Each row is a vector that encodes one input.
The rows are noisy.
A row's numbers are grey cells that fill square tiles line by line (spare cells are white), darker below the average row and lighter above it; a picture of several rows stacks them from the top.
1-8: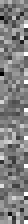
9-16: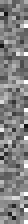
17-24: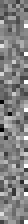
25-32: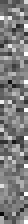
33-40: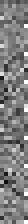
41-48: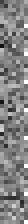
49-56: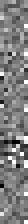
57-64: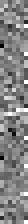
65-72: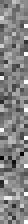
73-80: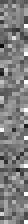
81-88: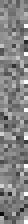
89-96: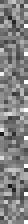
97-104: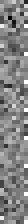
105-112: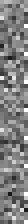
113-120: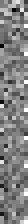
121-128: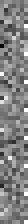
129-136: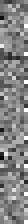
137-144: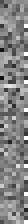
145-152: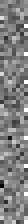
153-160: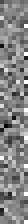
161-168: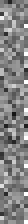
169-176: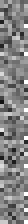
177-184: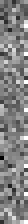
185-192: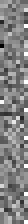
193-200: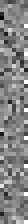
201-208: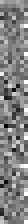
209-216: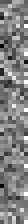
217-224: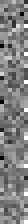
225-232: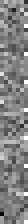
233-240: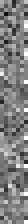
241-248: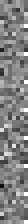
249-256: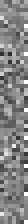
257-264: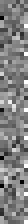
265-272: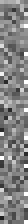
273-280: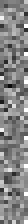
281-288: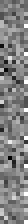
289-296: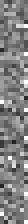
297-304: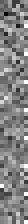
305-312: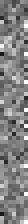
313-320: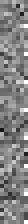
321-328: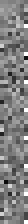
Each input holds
a point on an 11-point circle and a point on a 15-point line.
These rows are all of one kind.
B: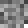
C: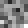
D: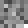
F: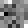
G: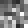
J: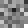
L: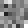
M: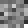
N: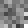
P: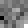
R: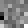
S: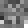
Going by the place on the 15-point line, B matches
G, M, N and R.
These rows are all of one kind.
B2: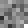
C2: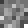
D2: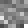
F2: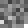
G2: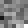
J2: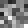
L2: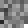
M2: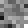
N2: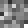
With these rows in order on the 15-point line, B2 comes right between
C2 and M2.
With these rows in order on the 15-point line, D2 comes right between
C2 and L2.
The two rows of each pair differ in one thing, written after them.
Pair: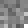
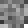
the place on the 11-point circle
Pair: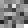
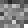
the place on the 15-point line
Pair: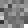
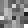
the place on the 15-point line
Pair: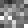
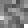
the place on the 15-point line
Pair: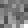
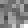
the place on the 15-point line
